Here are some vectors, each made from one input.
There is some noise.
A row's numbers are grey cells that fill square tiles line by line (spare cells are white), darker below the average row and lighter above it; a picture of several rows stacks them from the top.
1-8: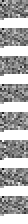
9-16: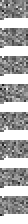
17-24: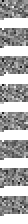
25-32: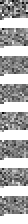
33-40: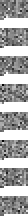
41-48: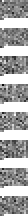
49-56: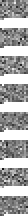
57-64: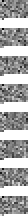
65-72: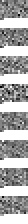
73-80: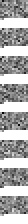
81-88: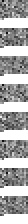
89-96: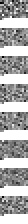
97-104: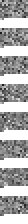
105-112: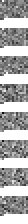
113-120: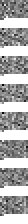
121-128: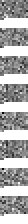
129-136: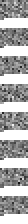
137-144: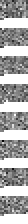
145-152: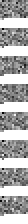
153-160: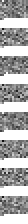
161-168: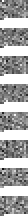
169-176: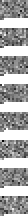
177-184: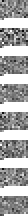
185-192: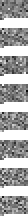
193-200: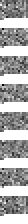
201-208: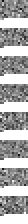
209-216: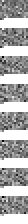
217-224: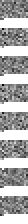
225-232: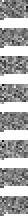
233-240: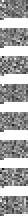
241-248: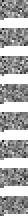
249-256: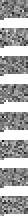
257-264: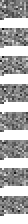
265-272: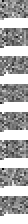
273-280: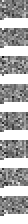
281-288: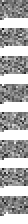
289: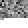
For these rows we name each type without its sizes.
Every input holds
either a fixed value, or four labels, or a node of a tree.
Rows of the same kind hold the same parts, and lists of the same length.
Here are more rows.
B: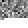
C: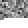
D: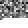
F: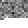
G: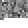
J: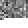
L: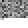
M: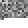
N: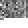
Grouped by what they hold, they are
B, C, L, M
D
F, G, J, N

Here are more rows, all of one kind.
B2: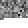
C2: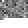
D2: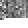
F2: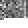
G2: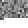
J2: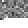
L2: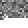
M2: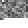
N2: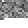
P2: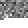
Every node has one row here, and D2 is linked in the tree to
F2 and M2.
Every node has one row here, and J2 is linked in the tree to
M2 and N2.
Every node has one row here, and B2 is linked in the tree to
G2.
